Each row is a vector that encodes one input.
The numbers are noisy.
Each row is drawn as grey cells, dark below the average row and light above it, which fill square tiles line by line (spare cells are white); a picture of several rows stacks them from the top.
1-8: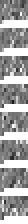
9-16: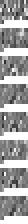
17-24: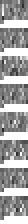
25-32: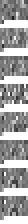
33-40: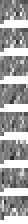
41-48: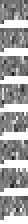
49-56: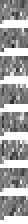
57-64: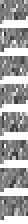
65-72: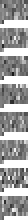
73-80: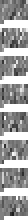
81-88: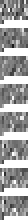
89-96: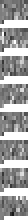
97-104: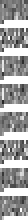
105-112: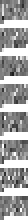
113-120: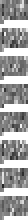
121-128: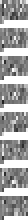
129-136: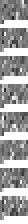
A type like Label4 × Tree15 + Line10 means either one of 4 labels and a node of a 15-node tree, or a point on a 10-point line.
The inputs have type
Bool × Bool × Bool × Bool + Unit.
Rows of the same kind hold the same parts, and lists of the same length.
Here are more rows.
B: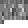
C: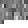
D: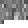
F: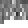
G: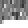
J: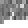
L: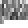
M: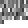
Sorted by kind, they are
B, C, D, F, G, J, L
M

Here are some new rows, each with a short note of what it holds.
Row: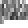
four true/false values
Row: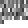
a fixed value
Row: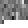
four true/false values
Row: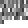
a fixed value
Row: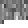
four true/false values
